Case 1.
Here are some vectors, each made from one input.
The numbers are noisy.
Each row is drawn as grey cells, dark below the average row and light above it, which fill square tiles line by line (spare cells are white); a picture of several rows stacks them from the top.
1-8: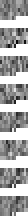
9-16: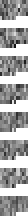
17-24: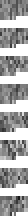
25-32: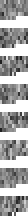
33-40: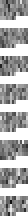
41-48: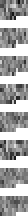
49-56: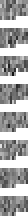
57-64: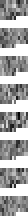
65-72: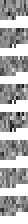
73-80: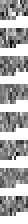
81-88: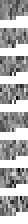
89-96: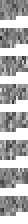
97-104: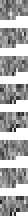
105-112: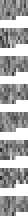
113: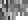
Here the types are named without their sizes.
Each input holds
a point on a line.
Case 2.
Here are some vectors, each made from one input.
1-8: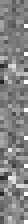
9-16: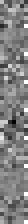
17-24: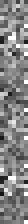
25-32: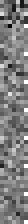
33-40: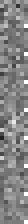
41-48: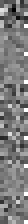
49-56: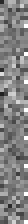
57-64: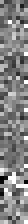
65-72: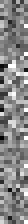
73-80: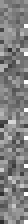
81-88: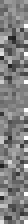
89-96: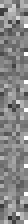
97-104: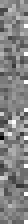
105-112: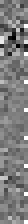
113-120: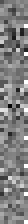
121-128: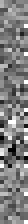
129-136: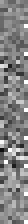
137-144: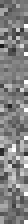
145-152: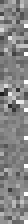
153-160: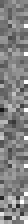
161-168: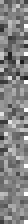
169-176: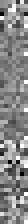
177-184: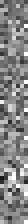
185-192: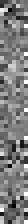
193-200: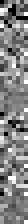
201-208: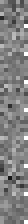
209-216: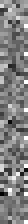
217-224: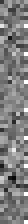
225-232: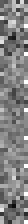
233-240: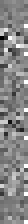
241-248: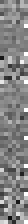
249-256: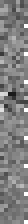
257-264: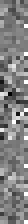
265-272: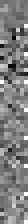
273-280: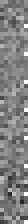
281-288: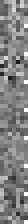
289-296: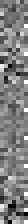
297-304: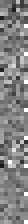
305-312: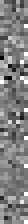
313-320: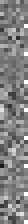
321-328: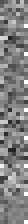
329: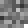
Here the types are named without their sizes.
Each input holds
a point on a circle.
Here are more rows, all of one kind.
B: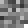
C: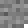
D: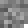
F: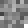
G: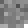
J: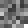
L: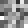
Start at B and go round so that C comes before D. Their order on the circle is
B, L, F, C, J, D, G.
